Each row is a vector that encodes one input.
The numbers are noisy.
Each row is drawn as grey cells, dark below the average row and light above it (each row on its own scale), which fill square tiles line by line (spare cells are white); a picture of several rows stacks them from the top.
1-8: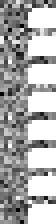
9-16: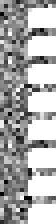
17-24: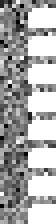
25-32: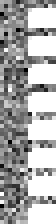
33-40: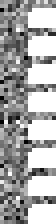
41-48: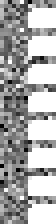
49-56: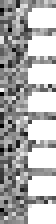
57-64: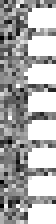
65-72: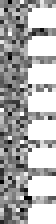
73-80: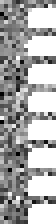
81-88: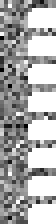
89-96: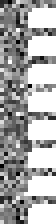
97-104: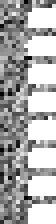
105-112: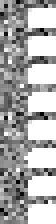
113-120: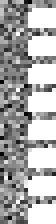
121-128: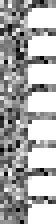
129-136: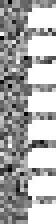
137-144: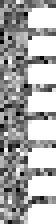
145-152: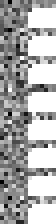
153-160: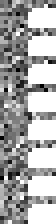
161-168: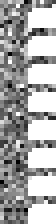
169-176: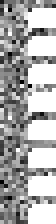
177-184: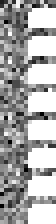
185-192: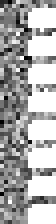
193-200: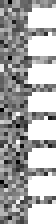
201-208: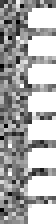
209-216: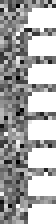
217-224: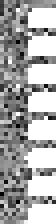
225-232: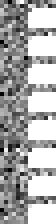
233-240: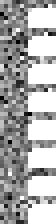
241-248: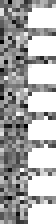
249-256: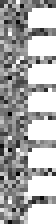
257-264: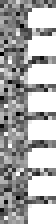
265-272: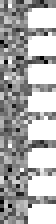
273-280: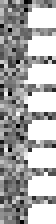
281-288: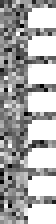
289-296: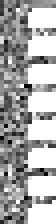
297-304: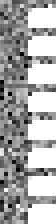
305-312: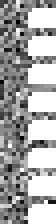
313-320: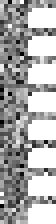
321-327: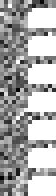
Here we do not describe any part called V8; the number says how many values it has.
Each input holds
either a point on a 3-point line and a point on a 4-point line, or a point on a 9-point line, or a point on an 11-point line and a value of V8.
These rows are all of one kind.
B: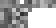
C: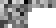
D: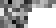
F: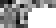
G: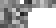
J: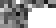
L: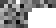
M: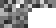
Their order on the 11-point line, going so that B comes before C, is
J, L, F, M, B, G, C, D.
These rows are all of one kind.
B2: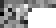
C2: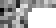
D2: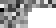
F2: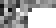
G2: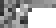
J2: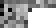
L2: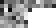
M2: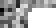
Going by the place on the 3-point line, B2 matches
J2 and L2.
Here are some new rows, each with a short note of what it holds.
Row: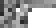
a point on a 3-point line and a point on a 4-point line
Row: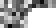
a point on a 9-point line
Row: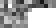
a point on a 9-point line
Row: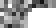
a point on a 9-point line
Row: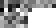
a point on a 3-point line and a point on a 4-point line
